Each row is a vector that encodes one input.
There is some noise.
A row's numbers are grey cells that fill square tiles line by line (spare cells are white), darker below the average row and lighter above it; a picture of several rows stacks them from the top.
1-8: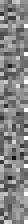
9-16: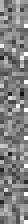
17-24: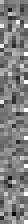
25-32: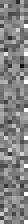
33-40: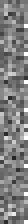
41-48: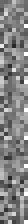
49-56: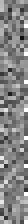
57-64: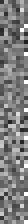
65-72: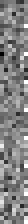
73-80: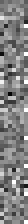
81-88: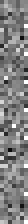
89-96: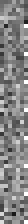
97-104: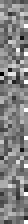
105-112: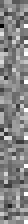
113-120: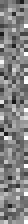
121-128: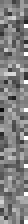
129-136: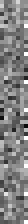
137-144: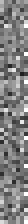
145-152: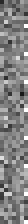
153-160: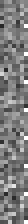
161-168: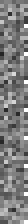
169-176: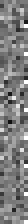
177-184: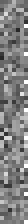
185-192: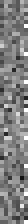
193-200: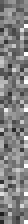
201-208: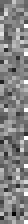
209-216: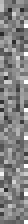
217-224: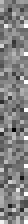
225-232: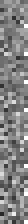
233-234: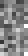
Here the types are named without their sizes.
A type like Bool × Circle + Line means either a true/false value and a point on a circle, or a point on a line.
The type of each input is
(Bool × Bool × Bool × Bool + Unit) × (Label + Line).
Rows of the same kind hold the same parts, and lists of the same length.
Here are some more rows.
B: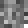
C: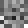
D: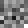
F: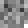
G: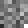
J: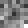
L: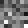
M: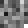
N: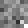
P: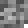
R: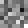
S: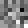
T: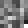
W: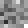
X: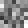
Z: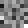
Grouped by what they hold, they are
B, L, P
C, D, G, J, M, N, T, Z
F, R, S
W, X

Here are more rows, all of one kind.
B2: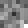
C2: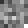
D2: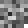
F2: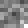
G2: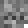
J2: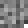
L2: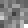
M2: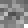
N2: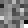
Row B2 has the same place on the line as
F2, L2 and M2.
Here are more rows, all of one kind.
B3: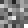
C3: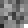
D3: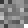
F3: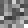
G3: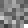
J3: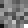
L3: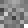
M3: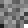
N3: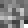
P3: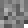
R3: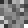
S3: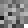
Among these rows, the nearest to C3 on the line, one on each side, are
F3 and J3.
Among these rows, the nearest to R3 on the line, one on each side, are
B3 and D3.
